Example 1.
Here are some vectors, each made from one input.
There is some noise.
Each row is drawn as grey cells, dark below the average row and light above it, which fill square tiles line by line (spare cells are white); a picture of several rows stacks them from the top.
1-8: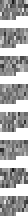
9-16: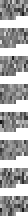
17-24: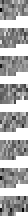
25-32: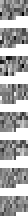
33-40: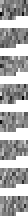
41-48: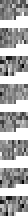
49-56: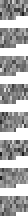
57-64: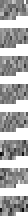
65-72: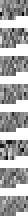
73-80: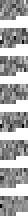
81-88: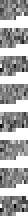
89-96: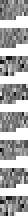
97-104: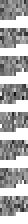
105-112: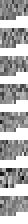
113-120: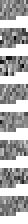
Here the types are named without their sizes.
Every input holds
a list of points on a line.
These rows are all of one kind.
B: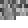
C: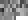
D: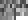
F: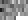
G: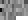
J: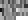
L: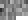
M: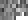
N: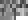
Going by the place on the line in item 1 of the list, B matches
D and N.
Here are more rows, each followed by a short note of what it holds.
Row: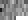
a list of two items
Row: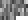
a list of three items
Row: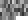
a list of one item
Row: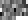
a list of one item
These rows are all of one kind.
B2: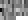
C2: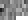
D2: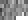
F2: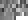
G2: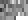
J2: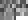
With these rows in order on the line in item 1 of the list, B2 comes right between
C2 and F2.
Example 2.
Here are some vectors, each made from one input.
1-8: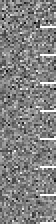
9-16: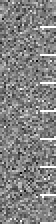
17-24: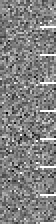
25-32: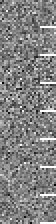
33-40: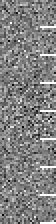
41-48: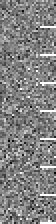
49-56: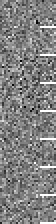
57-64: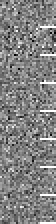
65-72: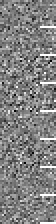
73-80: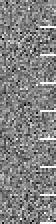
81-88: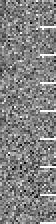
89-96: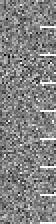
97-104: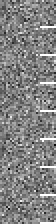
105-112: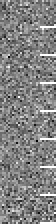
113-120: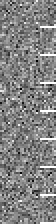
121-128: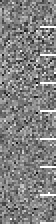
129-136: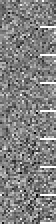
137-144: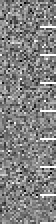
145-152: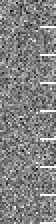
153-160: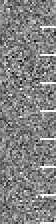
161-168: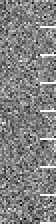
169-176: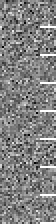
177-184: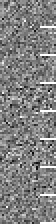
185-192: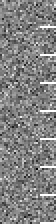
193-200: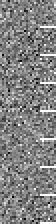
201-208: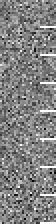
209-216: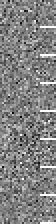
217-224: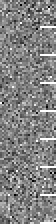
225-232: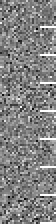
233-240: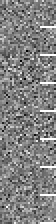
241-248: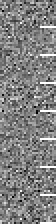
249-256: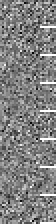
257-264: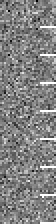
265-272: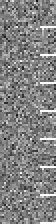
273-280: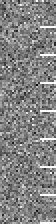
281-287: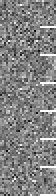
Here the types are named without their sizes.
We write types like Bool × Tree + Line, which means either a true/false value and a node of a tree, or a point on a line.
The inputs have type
(Bool × Circle + Unit) × (Circle + Unit).
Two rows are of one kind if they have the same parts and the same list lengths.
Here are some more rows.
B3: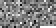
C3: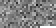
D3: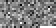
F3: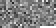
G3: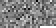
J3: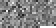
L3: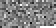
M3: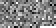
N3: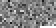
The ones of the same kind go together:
B3, D3
C3, G3, J3, N3
F3, L3
M3

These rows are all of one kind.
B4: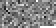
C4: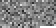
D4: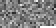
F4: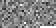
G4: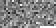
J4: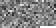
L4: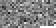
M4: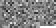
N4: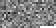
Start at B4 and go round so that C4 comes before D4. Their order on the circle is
B4, L4, M4, C4, J4, D4, N4, F4, G4.
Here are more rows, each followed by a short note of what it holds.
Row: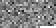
a point on a circle and a true/false value
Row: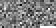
a point on a circle
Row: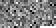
a fixed value
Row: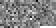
a point on each of two circles and a true/false value
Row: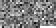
a point on a circle
